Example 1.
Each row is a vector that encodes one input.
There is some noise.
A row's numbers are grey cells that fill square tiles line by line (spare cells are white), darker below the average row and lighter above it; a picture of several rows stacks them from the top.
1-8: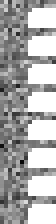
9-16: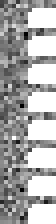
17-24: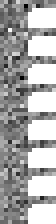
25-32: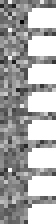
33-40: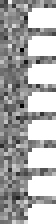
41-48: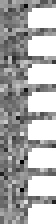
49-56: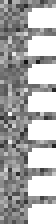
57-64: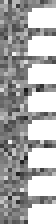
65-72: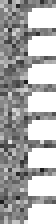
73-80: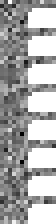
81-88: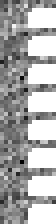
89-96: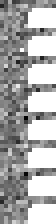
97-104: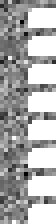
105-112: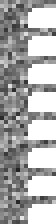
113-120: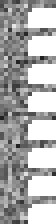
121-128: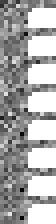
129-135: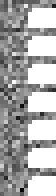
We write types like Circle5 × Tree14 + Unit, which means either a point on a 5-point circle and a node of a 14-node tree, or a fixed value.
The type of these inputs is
Line3 × Line6 + Tree11.
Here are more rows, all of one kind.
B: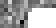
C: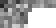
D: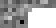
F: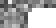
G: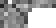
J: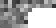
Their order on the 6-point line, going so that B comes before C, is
J, D, B, C, G, F.
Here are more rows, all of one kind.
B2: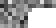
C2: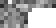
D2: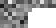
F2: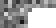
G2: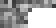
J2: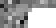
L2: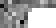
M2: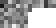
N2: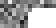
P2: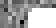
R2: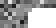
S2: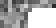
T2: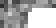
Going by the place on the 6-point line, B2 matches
M2 and N2.
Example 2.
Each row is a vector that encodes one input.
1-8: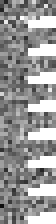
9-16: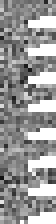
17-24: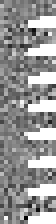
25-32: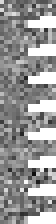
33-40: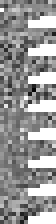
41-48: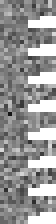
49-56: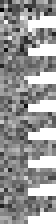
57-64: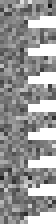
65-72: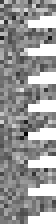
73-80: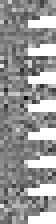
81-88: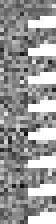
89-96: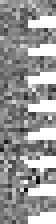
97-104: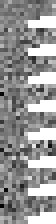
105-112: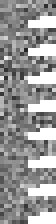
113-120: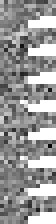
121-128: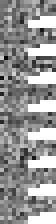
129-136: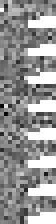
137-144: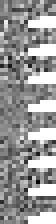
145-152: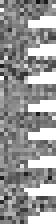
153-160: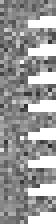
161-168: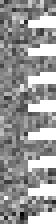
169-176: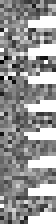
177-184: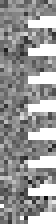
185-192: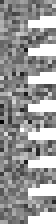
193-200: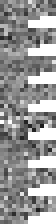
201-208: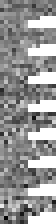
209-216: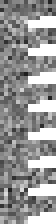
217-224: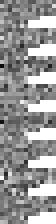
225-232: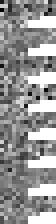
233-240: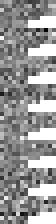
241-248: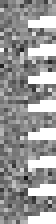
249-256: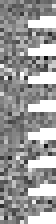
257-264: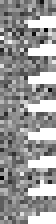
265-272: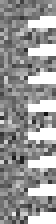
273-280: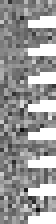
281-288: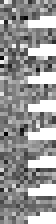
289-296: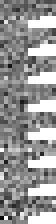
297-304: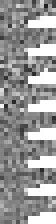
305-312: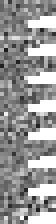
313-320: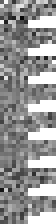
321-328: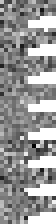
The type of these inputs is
Circle17 + Line9.
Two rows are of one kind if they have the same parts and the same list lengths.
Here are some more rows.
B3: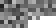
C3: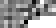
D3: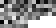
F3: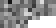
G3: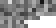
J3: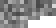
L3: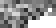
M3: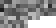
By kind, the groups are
B3, D3, F3, G3, J3, M3
C3, L3

